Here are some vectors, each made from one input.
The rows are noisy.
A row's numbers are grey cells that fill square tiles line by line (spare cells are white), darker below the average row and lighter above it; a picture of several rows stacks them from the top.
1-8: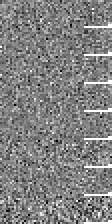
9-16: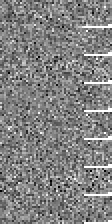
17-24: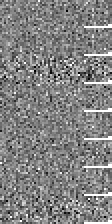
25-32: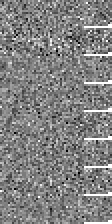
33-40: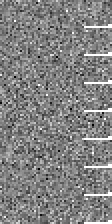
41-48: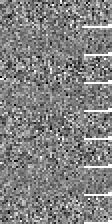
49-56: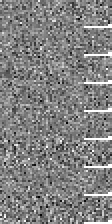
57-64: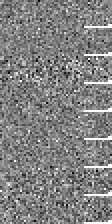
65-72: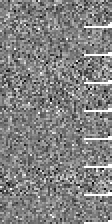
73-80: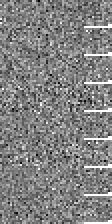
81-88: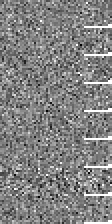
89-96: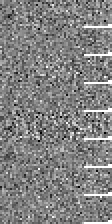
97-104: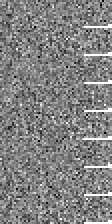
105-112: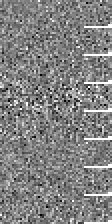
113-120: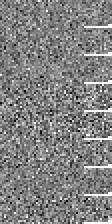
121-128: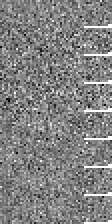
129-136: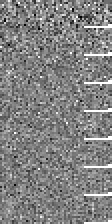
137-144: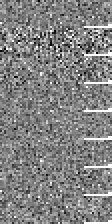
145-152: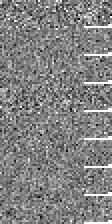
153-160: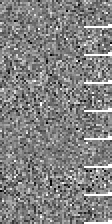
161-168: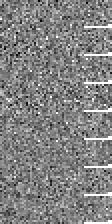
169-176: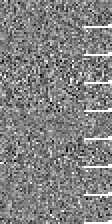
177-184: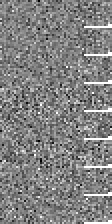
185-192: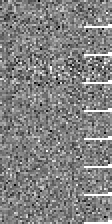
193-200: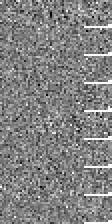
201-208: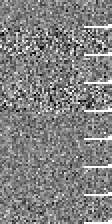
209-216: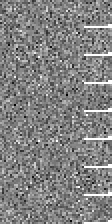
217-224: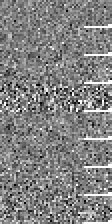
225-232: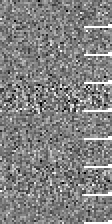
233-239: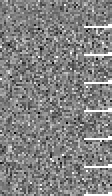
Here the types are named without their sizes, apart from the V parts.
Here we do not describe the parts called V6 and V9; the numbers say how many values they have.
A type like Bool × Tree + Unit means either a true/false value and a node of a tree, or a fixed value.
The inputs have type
(Bool × Bool × Bool × V9 + Line) × V6.
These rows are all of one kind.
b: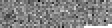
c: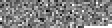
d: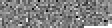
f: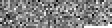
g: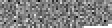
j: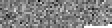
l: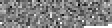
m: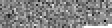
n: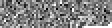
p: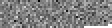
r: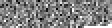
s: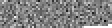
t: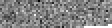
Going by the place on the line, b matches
d, l, p and r.
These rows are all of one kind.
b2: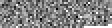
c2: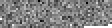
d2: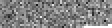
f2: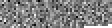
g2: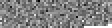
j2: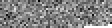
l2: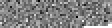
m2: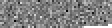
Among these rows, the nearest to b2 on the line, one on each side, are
g2 and l2.
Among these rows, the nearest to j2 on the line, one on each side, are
f2 and g2.
